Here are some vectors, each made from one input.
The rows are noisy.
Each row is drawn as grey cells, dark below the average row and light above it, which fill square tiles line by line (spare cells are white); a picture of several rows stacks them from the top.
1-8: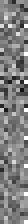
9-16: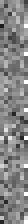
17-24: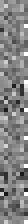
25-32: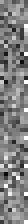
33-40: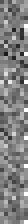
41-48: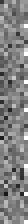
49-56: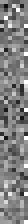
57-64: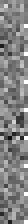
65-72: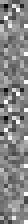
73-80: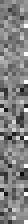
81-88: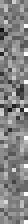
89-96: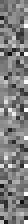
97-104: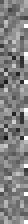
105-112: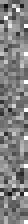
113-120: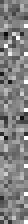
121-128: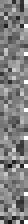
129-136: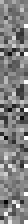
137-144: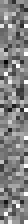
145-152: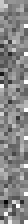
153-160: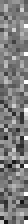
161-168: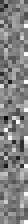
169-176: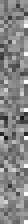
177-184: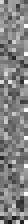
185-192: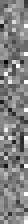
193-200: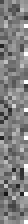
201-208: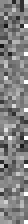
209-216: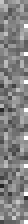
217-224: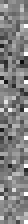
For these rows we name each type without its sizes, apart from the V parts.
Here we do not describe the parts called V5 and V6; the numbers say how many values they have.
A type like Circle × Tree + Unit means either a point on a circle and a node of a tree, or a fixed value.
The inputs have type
Bool × Circle × V6 + V5.
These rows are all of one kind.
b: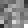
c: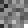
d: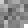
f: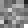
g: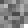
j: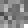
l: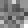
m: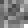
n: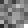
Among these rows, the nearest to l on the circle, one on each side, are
c and g.
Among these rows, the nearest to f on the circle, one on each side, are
b and j.
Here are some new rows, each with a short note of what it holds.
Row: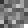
a point on a circle, a true/false value and a value of V6
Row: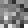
a value of V5
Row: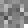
a point on a circle, a true/false value and a value of V6
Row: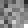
a point on a circle, a true/false value and a value of V6
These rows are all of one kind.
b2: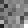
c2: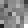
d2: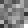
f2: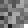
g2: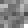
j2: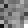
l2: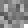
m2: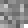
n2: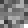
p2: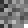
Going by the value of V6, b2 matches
c2, j2 and p2.
